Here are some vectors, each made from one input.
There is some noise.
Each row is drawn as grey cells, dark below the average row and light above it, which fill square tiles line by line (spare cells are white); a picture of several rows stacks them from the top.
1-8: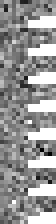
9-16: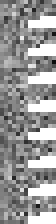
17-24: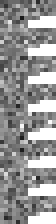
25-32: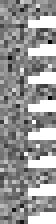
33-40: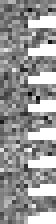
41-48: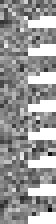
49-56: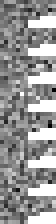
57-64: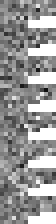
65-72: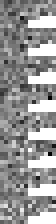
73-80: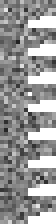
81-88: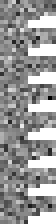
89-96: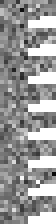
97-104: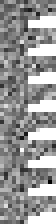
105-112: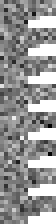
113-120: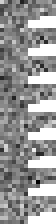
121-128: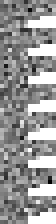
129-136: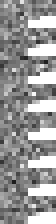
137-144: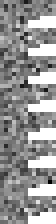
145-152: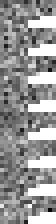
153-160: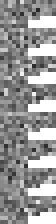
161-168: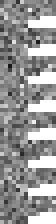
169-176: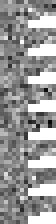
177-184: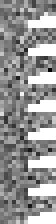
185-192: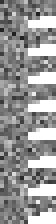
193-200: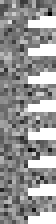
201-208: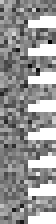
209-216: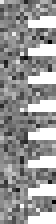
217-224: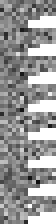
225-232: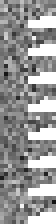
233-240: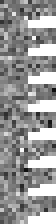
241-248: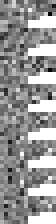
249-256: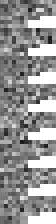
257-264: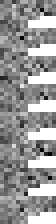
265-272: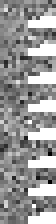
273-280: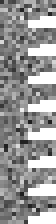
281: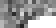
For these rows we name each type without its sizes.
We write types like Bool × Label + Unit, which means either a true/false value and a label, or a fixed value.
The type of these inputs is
(Circle + Line) × Tree.
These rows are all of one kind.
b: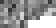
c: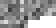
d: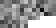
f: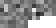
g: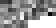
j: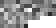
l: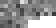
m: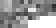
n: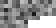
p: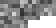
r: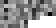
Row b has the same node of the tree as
n and p.
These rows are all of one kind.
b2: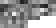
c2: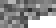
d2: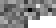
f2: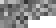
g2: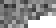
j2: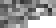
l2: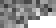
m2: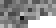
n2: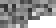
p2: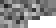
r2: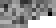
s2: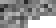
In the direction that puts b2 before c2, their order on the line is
f2, b2, s2, j2, n2, r2, l2, m2, p2, g2, d2, c2.
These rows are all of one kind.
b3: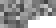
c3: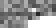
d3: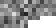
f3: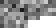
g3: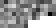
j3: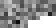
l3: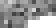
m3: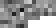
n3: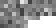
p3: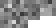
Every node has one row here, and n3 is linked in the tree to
f3 and l3.
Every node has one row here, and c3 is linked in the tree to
m3 and p3.
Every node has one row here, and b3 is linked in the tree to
m3.
